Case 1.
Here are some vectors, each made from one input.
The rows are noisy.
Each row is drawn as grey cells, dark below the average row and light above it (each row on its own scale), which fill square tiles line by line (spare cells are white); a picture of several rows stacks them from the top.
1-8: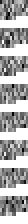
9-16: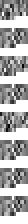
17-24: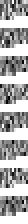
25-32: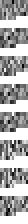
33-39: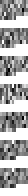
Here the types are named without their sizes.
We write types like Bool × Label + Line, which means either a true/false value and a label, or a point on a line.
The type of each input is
Tree.
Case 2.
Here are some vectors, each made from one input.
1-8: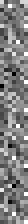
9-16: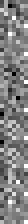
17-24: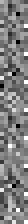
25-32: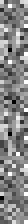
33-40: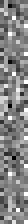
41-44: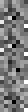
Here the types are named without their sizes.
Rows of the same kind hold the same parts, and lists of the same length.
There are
2 kinds of row.
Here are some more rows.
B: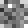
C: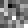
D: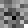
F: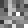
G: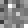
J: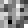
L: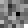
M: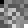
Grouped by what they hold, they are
B, C, D, F, G, L, M
J

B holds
a point on a circle.
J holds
a fixed value.
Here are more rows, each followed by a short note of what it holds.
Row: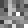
a point on a circle
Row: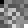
a point on a circle
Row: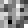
a fixed value
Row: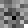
a point on a circle
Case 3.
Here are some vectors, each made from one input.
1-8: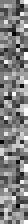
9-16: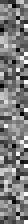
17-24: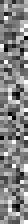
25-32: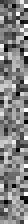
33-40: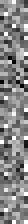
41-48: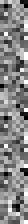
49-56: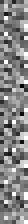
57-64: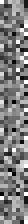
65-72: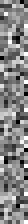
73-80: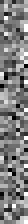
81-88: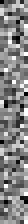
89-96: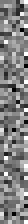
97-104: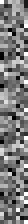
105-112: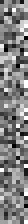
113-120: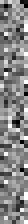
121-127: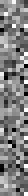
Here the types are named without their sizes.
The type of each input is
Line.
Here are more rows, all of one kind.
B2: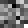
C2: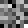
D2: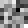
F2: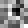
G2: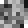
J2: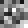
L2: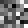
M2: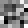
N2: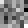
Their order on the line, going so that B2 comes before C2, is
J2, F2, D2, G2, N2, M2, L2, B2, C2.
